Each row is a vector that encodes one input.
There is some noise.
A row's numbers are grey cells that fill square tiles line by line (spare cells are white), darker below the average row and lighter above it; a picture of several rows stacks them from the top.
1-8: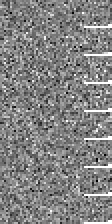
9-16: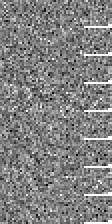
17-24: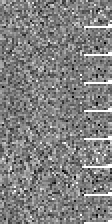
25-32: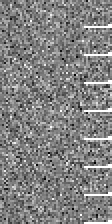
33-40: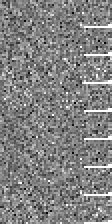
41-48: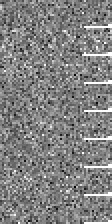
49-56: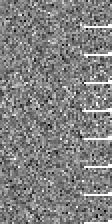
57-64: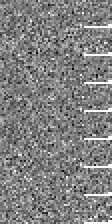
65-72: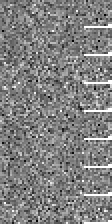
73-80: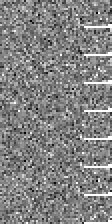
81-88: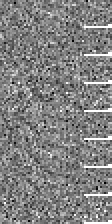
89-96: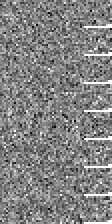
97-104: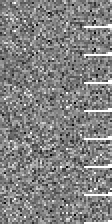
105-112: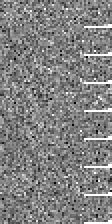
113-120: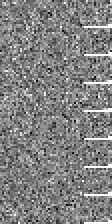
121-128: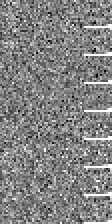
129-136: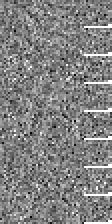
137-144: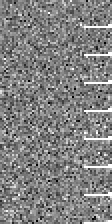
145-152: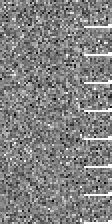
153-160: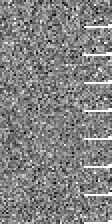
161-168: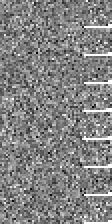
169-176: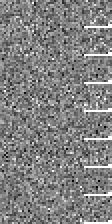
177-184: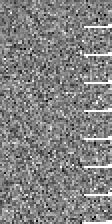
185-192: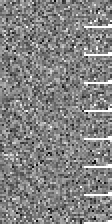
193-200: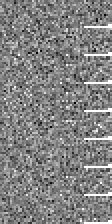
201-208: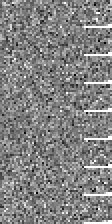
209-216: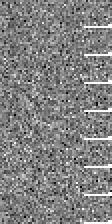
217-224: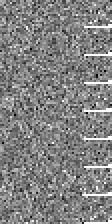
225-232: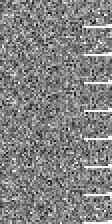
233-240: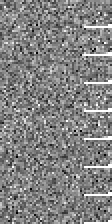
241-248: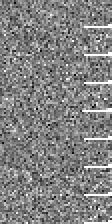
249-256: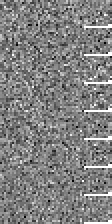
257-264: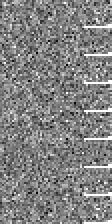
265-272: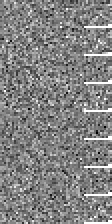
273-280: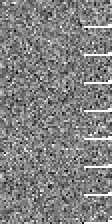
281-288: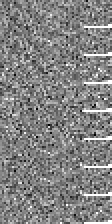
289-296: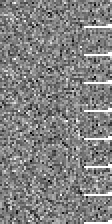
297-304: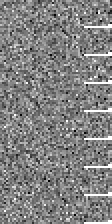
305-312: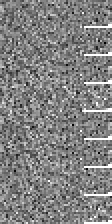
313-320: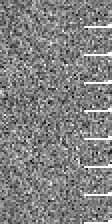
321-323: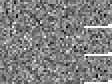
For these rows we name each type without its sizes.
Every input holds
a point on a line, together with either a point on a circle, or three true/false values.
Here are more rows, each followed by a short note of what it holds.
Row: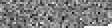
a point on a circle and a point on a line
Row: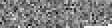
a point on a line and three true/false values
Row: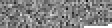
a point on a circle and a point on a line
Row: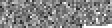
a point on a line and three true/false values
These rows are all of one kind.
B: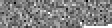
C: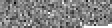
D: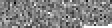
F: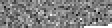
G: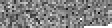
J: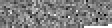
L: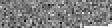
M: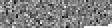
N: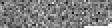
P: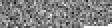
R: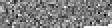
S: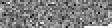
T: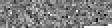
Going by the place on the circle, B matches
J and T.
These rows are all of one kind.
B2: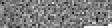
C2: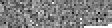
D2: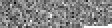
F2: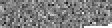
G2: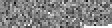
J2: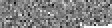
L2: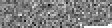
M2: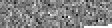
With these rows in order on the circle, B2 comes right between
C2 and F2.
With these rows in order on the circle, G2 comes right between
J2 and M2.
